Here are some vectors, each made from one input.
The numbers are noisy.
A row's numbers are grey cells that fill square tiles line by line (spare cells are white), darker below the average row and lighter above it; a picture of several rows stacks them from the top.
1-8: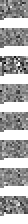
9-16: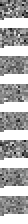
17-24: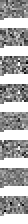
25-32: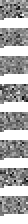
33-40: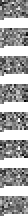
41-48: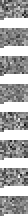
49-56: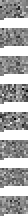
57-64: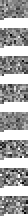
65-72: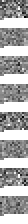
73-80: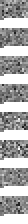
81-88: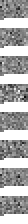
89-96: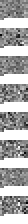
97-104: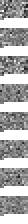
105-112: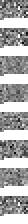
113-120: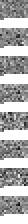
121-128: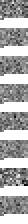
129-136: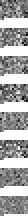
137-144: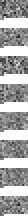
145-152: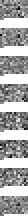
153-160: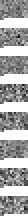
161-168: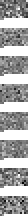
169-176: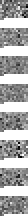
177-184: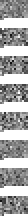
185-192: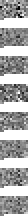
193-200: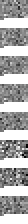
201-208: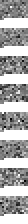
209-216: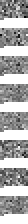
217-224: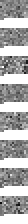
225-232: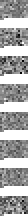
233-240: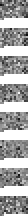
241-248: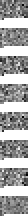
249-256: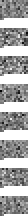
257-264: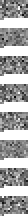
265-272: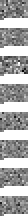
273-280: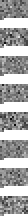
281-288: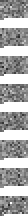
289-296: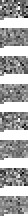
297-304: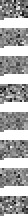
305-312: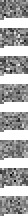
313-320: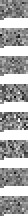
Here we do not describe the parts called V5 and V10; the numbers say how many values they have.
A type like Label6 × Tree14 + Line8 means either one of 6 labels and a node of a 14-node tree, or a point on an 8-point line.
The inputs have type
(Bool × V10 + Unit) × Line7 + (Circle9 + Unit) × V5.
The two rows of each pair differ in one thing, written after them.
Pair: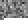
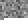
the place on the 7-point line
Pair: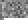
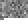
the value of V10
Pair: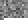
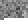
the true/false value
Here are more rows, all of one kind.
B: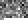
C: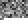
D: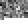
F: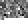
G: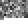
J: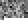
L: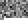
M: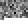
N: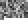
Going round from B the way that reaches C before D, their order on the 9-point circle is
B, F, L, C, M, J, G, N, D.
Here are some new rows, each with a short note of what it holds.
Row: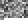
a value of V5
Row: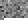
a point on a 7-point line, a true/false value and a value of V10
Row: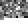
a point on a 9-point circle and a value of V5
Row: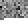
a point on a 7-point line, a true/false value and a value of V10
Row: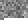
a point on a 7-point line, a true/false value and a value of V10
